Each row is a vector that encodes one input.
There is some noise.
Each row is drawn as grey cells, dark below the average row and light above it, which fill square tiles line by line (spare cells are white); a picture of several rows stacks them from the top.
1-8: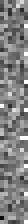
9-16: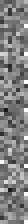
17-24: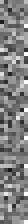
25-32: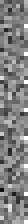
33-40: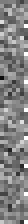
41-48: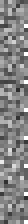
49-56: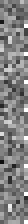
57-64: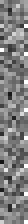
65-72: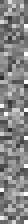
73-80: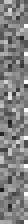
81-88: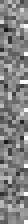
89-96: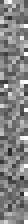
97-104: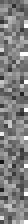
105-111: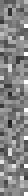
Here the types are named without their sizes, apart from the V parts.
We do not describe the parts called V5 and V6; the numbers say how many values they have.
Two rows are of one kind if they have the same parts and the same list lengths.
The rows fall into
2 kinds.
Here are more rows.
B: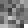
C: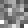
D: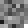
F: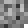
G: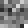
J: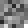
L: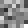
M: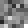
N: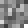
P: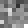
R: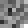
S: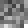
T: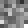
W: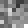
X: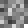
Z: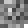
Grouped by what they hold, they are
B, C, F, G, L, N, X, Z
D, J, M, P, R, S, T, W

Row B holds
a true/false value, a value of V5 and a value of V6.
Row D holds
a point on a line, a true/false value and a value of V6.
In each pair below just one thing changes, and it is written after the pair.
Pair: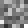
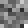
the true/false value
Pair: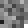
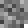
the value of V6
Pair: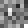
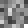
the value of V6
